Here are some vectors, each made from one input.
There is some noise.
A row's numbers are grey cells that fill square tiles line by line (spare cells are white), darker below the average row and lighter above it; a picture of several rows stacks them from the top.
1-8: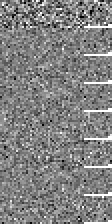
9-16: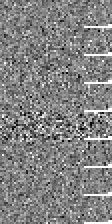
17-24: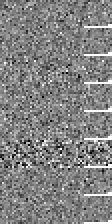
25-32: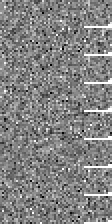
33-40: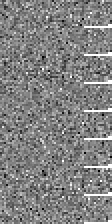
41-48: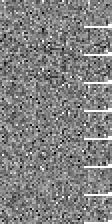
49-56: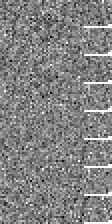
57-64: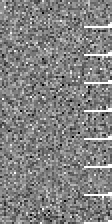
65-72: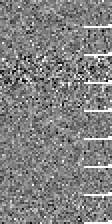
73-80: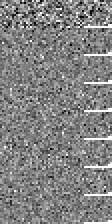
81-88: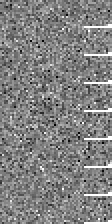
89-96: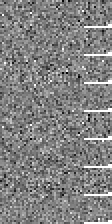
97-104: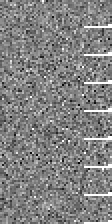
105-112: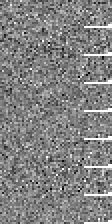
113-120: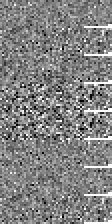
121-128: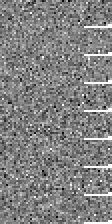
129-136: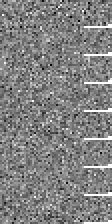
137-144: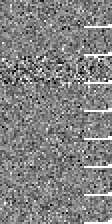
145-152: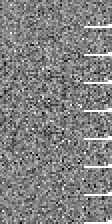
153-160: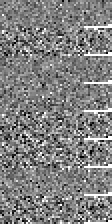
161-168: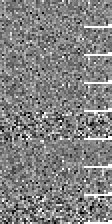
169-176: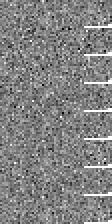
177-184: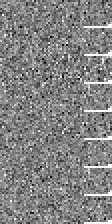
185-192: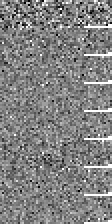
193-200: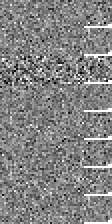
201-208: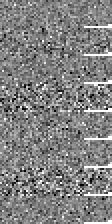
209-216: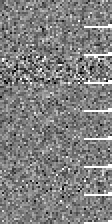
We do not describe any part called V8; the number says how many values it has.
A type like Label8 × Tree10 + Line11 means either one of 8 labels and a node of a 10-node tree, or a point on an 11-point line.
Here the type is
Line5 + Line11 × List2(V8).
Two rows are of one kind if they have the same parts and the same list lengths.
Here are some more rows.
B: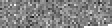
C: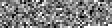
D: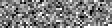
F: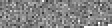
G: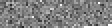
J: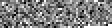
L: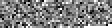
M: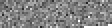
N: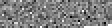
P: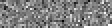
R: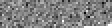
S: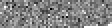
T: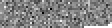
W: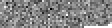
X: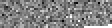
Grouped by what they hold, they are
B, F, M, P, X
C, D, J, L
G, N, R
S, T, W

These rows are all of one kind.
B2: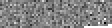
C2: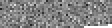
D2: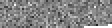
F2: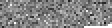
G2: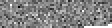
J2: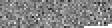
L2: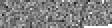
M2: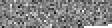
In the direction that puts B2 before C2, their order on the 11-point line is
M2, G2, F2, J2, B2, C2, D2, L2.
